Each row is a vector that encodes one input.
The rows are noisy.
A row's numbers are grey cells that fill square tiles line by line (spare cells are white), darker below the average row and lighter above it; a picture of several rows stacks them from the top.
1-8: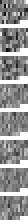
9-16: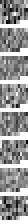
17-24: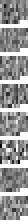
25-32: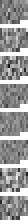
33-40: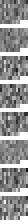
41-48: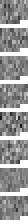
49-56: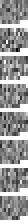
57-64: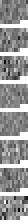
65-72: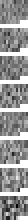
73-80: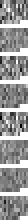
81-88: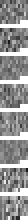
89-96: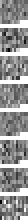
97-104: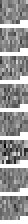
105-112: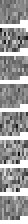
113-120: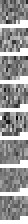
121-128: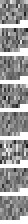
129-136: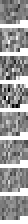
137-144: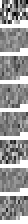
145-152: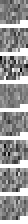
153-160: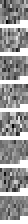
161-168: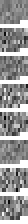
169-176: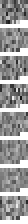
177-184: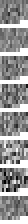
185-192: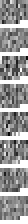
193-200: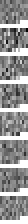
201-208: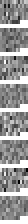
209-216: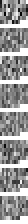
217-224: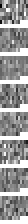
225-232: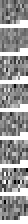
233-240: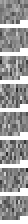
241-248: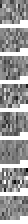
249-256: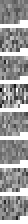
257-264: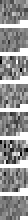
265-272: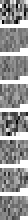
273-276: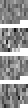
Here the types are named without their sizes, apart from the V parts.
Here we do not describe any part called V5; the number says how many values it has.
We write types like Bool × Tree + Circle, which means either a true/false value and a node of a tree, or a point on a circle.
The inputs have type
(Bool × Bool × Bool × V5 + Line) × Line.
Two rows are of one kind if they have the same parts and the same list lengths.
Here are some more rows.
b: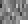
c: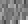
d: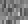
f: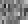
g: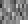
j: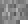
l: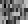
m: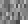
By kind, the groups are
b, g
c, d, f, j, l, m

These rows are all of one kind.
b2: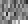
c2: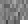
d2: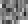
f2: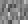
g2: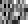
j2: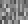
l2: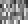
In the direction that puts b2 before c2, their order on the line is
f2, b2, d2, l2, g2, j2, c2.
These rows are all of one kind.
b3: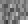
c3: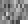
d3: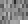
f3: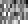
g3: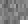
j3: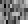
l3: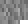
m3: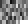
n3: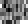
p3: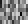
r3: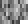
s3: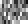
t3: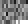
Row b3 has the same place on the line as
c3, g3, j3 and t3.
